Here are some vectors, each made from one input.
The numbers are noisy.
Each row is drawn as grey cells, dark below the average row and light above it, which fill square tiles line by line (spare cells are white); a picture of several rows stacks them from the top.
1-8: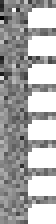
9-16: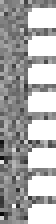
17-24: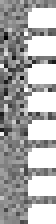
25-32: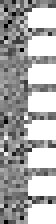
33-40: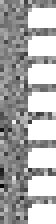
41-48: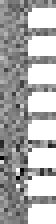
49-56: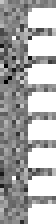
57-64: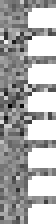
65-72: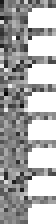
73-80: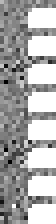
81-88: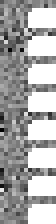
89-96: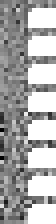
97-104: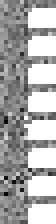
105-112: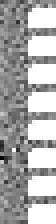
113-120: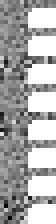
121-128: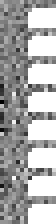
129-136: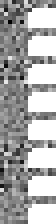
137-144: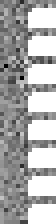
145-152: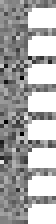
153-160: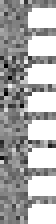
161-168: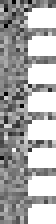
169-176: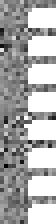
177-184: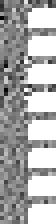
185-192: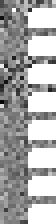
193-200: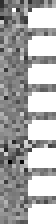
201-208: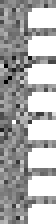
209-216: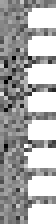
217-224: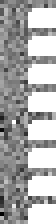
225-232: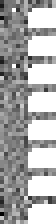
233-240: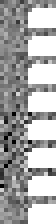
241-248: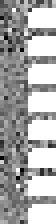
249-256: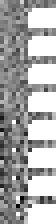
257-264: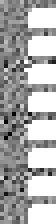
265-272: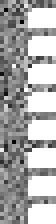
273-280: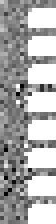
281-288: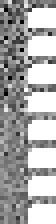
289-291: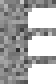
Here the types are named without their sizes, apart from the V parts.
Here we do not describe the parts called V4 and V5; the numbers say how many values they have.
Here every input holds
either a node of a tree, or a value of V4 and a value of V5, or a list of points on a line.
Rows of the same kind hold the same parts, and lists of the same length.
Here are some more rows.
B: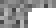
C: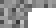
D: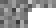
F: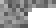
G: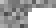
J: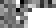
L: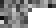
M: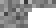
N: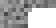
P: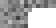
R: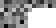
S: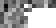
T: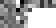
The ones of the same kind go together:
B, C, D
F, G, M, N, P
J, T
L
R, S

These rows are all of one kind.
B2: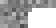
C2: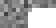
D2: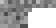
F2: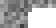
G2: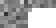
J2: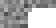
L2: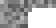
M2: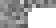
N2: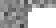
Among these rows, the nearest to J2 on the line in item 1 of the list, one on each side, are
D2 and M2.
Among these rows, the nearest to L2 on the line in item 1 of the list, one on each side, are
F2 and M2.
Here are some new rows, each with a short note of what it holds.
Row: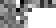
the empty list
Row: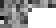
a node of a tree
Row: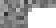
a list of two items
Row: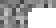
a list of one item
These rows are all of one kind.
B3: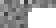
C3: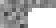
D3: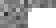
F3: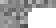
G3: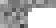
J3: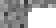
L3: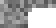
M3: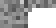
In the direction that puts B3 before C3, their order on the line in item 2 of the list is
J3, B3, M3, F3, G3, C3, D3, L3.
